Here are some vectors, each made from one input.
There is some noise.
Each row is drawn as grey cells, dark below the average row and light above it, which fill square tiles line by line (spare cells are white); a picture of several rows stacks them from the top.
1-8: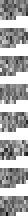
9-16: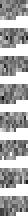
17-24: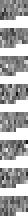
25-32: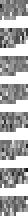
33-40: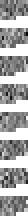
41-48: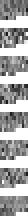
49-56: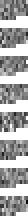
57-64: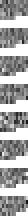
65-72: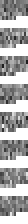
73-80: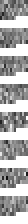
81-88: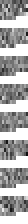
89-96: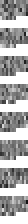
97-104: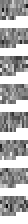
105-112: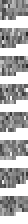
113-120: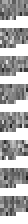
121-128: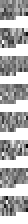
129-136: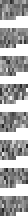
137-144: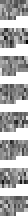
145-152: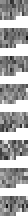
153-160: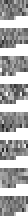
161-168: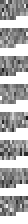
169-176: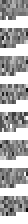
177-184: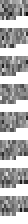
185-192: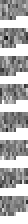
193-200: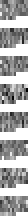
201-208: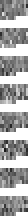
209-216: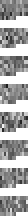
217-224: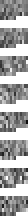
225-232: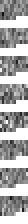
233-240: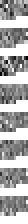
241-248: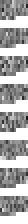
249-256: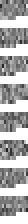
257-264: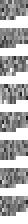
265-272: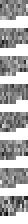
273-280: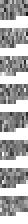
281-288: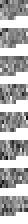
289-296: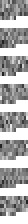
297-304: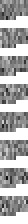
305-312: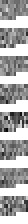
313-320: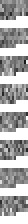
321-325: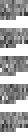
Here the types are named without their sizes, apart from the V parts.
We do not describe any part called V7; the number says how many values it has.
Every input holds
a point on a circle and a true/false value, together with either a point on a line, or a value of V7.
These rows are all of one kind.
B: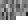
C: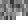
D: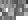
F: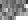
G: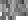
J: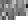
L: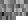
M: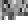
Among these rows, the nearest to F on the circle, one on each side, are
D and L.
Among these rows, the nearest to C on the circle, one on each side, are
B and J.
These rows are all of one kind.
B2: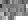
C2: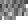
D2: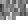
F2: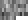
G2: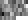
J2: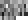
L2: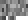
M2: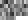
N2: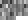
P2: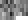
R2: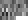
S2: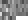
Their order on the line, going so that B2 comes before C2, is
B2, C2, L2, D2, R2, P2, S2, M2, G2, F2, N2, J2.
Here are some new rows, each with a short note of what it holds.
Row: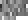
a point on a circle, a point on a line and a true/false value
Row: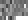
a point on a circle, a point on a line and a true/false value
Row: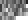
a point on a circle, a point on a line and a true/false value
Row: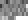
a point on a circle, a point on a line and a true/false value
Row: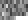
a point on a circle, a true/false value and a value of V7
